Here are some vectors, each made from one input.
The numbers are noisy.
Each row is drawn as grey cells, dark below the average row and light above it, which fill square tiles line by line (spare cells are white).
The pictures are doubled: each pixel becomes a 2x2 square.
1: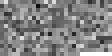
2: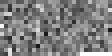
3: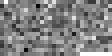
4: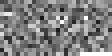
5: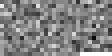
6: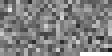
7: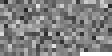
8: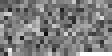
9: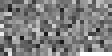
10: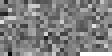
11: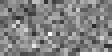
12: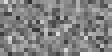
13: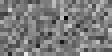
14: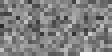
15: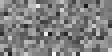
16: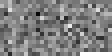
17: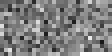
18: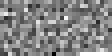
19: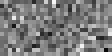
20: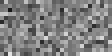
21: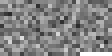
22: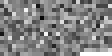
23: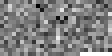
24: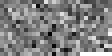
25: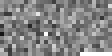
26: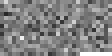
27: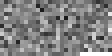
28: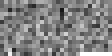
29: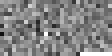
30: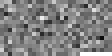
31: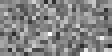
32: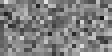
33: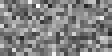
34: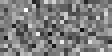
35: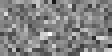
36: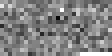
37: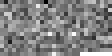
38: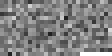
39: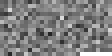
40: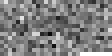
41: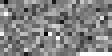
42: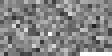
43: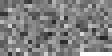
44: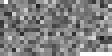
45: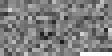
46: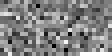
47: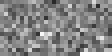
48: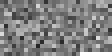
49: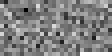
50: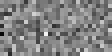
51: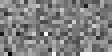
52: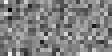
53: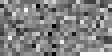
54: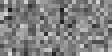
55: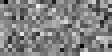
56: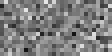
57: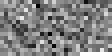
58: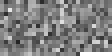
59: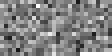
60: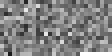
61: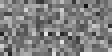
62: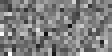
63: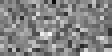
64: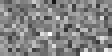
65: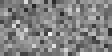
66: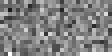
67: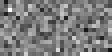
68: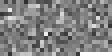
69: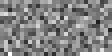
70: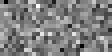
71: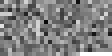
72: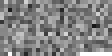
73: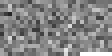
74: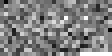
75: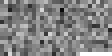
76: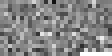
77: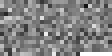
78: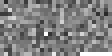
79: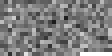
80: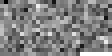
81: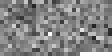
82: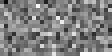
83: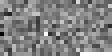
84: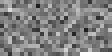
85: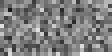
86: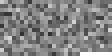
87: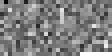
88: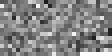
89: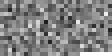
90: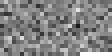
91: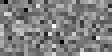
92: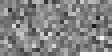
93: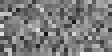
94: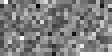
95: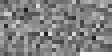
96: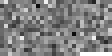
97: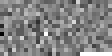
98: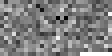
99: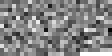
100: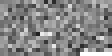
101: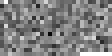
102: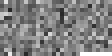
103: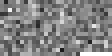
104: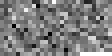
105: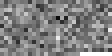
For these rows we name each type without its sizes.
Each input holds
a point on a circle and a true/false value, together with either a point on a circle, or a fixed value.
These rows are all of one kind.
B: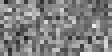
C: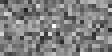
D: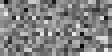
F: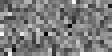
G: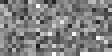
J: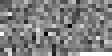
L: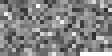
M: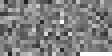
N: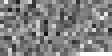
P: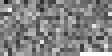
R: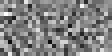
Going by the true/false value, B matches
M and P.
